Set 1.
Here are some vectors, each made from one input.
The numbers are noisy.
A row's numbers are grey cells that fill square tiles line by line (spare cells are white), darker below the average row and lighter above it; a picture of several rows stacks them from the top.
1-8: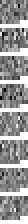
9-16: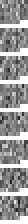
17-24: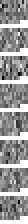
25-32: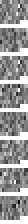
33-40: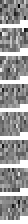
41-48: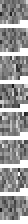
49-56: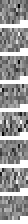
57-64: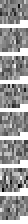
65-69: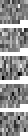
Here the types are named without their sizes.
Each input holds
either a point on a circle, or a fixed value.
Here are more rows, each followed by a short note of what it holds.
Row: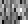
a fixed value
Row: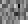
a point on a circle
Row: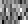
a fixed value
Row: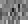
a point on a circle
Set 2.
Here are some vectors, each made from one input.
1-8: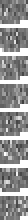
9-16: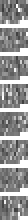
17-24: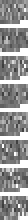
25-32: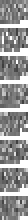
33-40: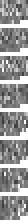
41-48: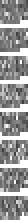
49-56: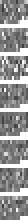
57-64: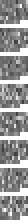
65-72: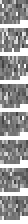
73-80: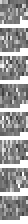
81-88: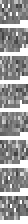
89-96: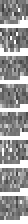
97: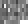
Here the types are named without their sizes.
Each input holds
five true/false values.
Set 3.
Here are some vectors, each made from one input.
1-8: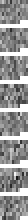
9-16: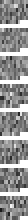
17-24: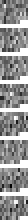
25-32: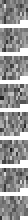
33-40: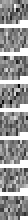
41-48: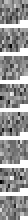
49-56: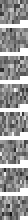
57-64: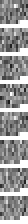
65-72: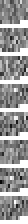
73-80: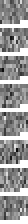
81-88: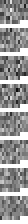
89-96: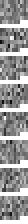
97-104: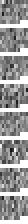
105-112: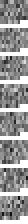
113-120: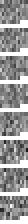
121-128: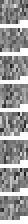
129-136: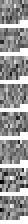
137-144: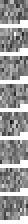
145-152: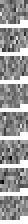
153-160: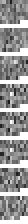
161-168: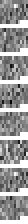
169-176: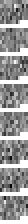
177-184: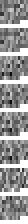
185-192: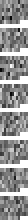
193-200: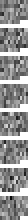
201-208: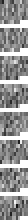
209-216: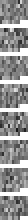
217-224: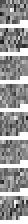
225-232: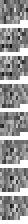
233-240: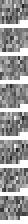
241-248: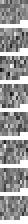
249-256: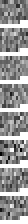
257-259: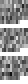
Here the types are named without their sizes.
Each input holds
a node of a tree.
